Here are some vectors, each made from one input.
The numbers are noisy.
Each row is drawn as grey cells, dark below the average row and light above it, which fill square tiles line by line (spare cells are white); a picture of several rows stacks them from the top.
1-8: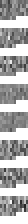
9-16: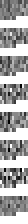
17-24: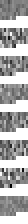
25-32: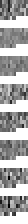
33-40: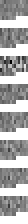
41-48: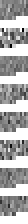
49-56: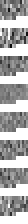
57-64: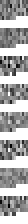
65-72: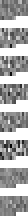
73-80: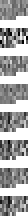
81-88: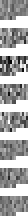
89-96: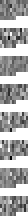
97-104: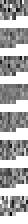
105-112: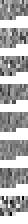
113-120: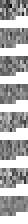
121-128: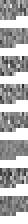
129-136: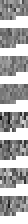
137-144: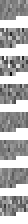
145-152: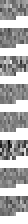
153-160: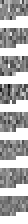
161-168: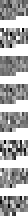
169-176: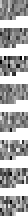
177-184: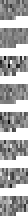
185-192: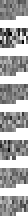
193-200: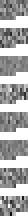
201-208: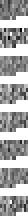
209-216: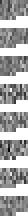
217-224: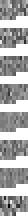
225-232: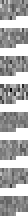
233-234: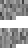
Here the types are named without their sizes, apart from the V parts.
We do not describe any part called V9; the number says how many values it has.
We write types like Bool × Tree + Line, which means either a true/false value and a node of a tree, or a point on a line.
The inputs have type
(Circle + V9) × Line.
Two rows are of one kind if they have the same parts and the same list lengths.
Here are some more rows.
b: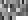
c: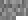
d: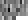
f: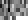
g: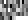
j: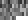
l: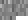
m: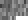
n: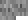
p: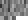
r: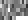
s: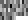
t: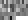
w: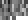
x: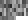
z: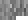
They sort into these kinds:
b, c, f, m, n, p, r, s, w, x, z
d, g, j, l, t

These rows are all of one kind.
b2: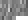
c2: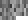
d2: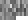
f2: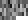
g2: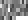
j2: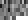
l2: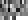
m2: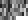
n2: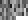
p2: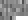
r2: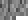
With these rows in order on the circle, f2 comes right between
g2 and l2.
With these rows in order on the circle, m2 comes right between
d2 and j2.
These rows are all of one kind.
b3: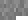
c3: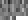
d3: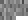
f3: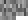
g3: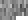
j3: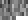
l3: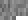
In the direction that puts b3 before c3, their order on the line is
l3, g3, d3, b3, j3, c3, f3.
